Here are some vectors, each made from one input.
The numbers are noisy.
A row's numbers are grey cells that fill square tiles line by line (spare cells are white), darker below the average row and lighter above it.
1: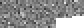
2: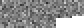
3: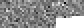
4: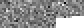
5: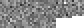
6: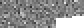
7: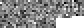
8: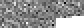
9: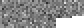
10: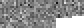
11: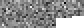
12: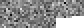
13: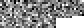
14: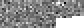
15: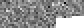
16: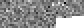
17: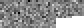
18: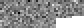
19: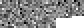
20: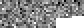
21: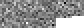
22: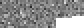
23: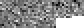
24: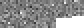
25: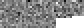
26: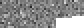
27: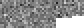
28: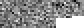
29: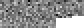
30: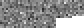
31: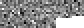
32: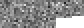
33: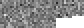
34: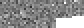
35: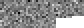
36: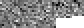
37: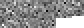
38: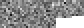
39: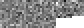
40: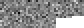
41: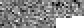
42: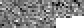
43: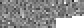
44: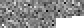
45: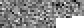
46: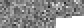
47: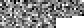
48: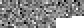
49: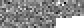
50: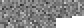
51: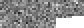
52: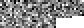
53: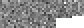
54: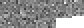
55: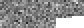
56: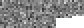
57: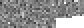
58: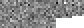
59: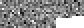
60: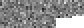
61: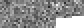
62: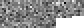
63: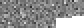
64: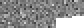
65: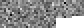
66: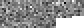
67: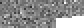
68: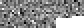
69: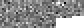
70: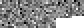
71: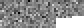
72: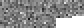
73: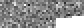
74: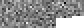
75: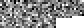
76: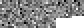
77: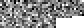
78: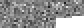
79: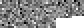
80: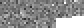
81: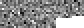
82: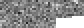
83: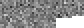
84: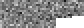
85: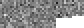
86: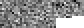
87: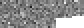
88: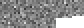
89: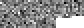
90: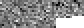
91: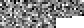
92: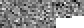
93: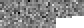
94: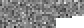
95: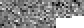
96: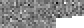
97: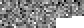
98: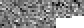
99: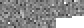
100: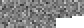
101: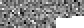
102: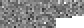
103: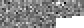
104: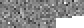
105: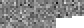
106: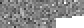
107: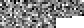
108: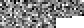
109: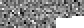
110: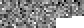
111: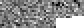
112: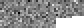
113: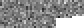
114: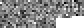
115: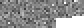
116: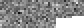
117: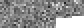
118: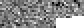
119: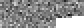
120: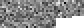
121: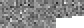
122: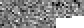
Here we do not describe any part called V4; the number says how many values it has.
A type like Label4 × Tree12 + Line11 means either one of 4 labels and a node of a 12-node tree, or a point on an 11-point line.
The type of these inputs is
List2(Bool × V4 + Line5).
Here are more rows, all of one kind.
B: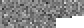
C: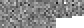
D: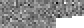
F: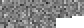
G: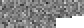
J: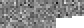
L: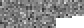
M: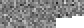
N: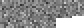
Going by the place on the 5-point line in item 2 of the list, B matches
F, G and N.
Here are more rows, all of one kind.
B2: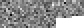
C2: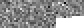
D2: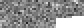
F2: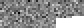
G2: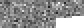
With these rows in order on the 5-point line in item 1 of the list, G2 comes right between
C2 and D2.
